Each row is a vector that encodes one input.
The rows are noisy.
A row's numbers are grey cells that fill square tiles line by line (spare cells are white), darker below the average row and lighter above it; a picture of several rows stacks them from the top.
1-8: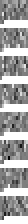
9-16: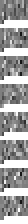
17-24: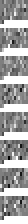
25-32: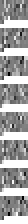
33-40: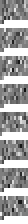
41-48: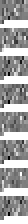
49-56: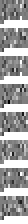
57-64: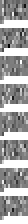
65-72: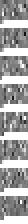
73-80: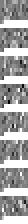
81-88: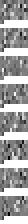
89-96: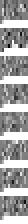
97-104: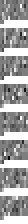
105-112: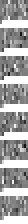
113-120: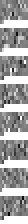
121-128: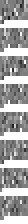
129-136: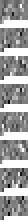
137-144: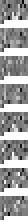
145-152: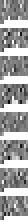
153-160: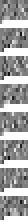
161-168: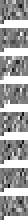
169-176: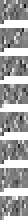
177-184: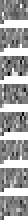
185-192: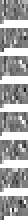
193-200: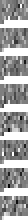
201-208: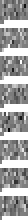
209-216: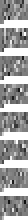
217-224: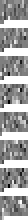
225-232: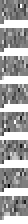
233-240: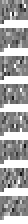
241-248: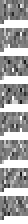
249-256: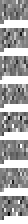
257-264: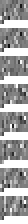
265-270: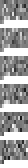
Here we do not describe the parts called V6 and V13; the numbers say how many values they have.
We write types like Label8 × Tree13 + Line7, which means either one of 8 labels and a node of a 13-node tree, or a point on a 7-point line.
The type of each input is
Bool × (Line9 + V13) × V6.
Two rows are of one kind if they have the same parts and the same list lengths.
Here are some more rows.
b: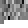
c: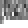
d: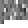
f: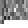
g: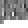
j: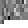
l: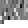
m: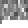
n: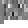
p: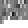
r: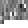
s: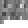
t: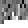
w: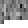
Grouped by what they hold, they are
b, d, f, j, l, r, t, w
c, g, m, n, p, s

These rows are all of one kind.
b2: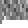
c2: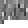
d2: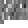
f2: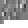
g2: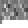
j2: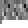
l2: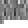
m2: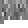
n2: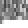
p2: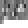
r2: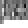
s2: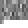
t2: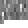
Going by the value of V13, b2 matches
f2, g2, j2 and s2.
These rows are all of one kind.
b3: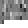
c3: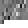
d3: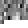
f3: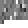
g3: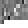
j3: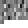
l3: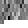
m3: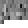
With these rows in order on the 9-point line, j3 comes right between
g3 and l3.
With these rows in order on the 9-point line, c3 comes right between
d3 and g3.
